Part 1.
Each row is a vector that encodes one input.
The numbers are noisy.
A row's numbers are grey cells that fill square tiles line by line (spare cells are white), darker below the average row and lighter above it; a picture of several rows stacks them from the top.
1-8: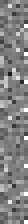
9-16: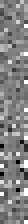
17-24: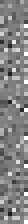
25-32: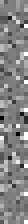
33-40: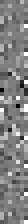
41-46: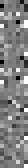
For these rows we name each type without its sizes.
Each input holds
either a fixed value, or three true/false values.
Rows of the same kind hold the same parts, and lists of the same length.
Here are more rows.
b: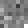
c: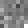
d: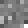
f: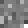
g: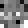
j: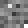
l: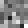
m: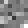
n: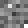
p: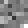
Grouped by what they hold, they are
b, c, d, f, j, l, m, n, p
g

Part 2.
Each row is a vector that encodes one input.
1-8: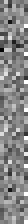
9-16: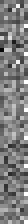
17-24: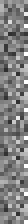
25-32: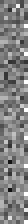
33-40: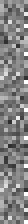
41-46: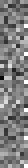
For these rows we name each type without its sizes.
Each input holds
a label.
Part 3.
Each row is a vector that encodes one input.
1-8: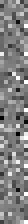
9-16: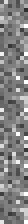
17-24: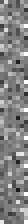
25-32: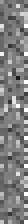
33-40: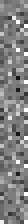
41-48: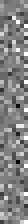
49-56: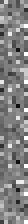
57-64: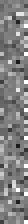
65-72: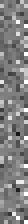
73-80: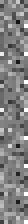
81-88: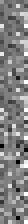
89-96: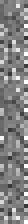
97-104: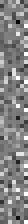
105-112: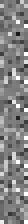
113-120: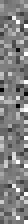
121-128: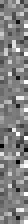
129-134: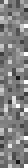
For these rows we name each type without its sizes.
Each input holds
either a fixed value, or four true/false values.
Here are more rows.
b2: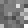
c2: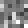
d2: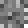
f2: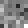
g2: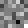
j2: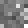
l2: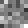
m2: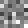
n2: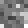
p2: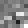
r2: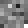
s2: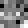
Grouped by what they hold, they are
b2, c2, d2, f2, g2, j2, l2, m2, n2, p2, r2
s2

